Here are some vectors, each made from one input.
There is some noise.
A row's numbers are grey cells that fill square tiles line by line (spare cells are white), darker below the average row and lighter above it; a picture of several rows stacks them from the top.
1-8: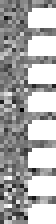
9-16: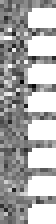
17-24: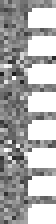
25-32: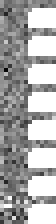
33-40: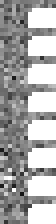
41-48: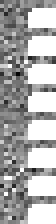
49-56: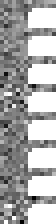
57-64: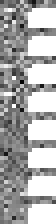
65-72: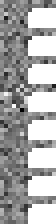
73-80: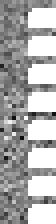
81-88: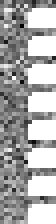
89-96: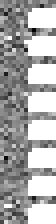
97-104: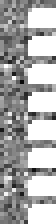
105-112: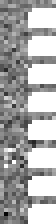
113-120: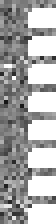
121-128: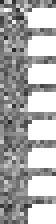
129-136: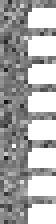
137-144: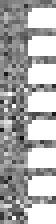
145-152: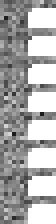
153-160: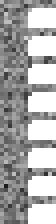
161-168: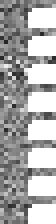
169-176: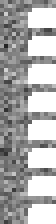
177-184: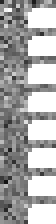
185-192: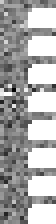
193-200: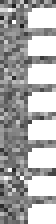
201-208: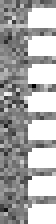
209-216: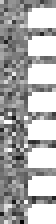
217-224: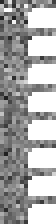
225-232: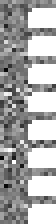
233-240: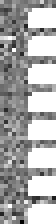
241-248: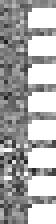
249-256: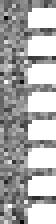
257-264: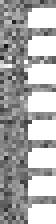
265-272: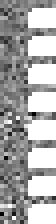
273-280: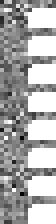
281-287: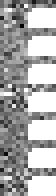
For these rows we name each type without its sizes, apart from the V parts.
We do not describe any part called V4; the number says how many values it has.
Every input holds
either a point on a circle, or a true/false value and a value of V4.
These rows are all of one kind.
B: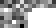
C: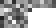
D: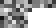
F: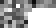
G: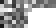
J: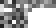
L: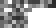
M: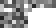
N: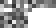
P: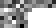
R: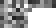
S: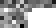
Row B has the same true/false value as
P and S.
